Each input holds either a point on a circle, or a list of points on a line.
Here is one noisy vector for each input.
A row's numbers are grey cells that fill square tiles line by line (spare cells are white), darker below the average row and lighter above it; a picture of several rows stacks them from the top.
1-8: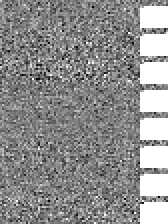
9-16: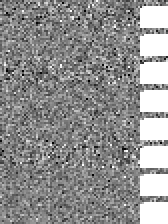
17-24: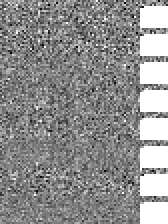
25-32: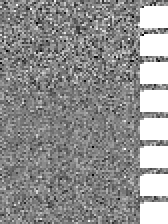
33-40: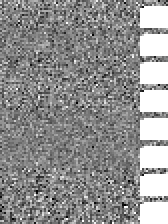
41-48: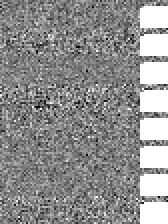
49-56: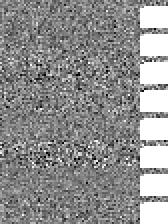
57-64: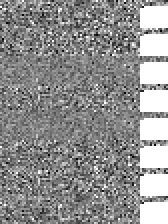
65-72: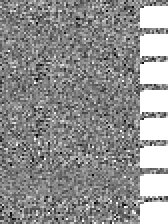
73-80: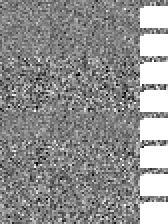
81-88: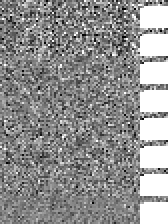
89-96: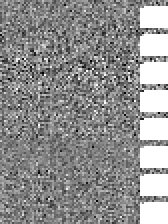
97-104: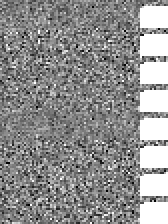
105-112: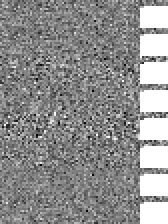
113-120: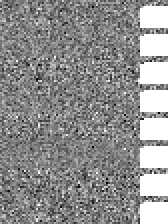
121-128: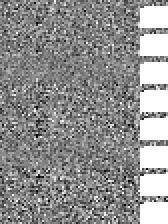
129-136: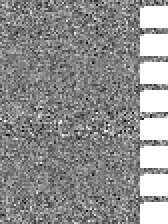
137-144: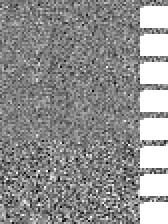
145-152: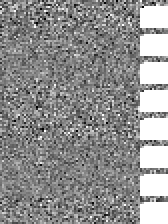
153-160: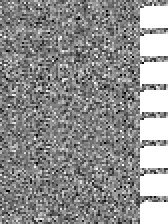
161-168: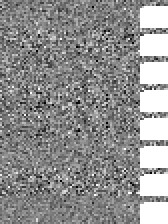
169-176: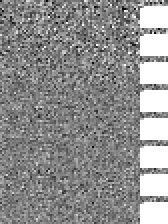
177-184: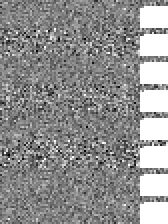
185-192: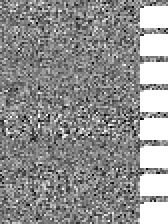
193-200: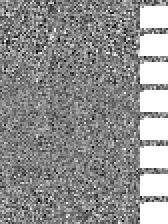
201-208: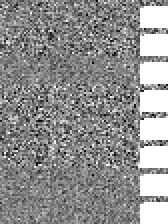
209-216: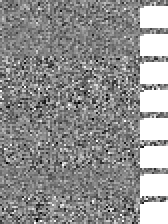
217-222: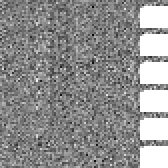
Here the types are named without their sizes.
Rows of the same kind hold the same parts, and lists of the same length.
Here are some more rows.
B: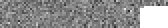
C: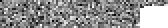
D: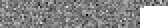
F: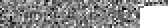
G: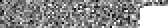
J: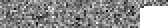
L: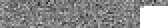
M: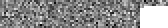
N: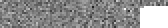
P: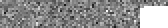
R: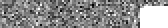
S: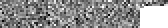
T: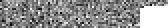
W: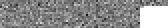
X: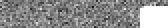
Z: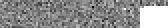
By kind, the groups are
B, N, P, R, X, Z
C, J, S, T
D, L, M, W
F, G

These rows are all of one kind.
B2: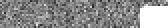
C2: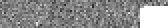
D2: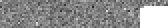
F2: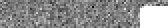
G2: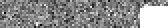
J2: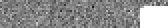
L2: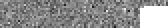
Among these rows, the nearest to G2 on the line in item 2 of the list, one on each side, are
D2 and F2.
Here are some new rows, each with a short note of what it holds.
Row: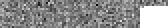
a list of one item
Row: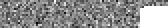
a point on a circle
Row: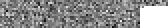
a list of one item
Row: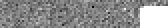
a list of two items
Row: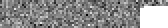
a list of one item
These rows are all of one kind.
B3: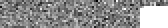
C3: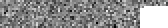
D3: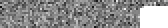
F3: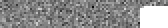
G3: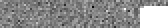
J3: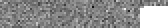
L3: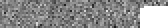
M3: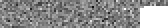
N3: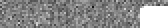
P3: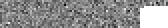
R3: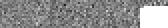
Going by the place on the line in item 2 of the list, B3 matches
D3, G3, J3 and R3.
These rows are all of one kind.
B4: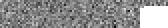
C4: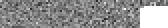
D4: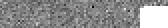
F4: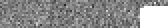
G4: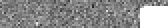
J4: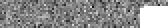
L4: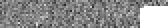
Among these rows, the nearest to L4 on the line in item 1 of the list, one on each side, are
F4 and G4.
